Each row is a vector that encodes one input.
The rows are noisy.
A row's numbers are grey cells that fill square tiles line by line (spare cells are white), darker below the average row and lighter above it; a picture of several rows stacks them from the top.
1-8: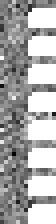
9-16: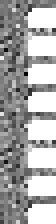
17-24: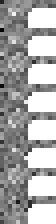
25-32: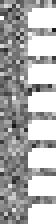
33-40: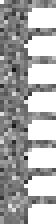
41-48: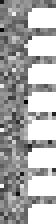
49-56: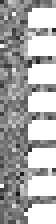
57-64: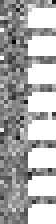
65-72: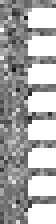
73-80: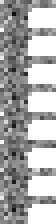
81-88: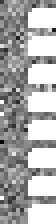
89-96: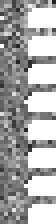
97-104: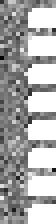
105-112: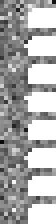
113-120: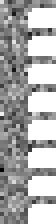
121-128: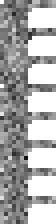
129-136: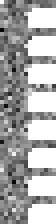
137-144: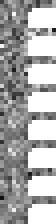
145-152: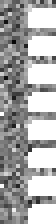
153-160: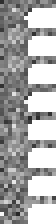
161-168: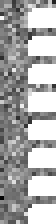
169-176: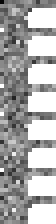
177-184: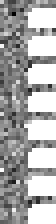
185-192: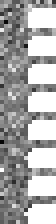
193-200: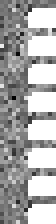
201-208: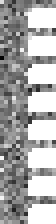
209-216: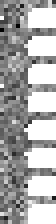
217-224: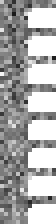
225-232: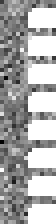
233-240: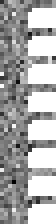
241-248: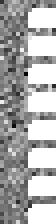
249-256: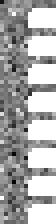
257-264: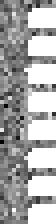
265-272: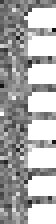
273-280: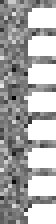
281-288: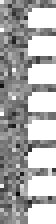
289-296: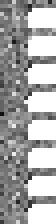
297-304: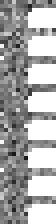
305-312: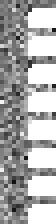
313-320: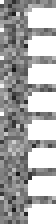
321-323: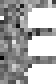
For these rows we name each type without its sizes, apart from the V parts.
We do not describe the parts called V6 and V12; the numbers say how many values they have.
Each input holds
either a point on a circle, or a label and a value of V12, or a value of V6.
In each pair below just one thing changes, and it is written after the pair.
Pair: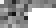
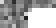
the label
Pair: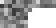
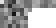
the value of V12
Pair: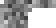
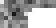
the value of V12
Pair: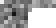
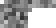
the value of V12
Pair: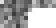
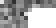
the value of V12
